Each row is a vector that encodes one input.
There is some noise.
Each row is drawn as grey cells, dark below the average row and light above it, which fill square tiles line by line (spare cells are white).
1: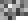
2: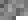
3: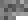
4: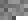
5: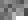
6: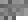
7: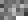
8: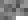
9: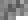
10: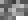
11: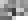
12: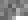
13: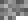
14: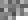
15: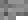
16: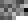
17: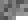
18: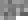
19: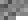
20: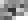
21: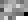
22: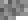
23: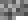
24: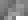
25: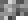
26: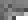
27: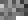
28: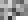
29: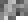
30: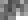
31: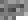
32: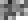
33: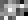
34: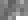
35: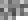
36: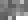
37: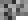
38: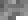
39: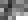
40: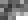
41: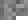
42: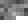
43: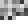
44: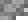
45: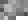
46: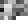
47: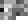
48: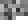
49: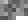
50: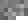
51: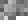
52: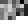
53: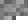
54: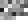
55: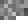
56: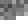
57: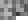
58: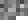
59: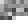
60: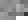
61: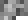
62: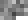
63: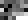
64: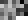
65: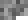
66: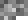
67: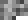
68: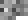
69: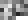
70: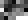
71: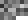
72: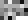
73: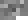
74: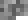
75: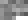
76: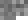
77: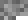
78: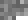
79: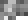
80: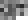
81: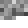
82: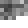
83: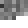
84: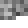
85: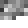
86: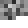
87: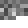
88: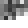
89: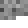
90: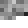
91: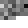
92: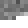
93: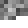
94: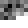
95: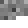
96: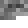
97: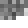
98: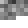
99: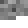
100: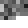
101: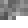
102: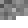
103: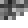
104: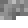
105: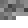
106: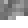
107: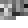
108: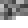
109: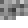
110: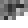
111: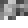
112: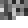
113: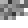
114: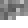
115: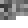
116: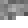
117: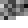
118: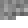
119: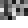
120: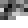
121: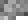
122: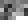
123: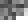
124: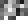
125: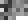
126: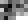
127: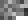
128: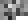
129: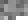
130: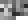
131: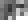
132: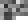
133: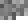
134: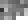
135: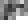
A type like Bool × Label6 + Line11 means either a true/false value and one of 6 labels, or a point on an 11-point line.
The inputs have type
Bool × Bool × Bool × Bool × Line6 + Line9.
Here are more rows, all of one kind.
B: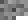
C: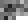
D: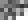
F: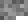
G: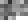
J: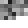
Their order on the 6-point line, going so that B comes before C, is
D, B, C, F, G, J.
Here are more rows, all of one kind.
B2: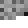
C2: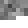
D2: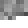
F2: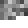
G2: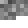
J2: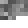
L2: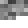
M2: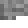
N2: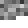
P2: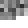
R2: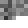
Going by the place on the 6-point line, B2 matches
G2, J2, L2 and N2.
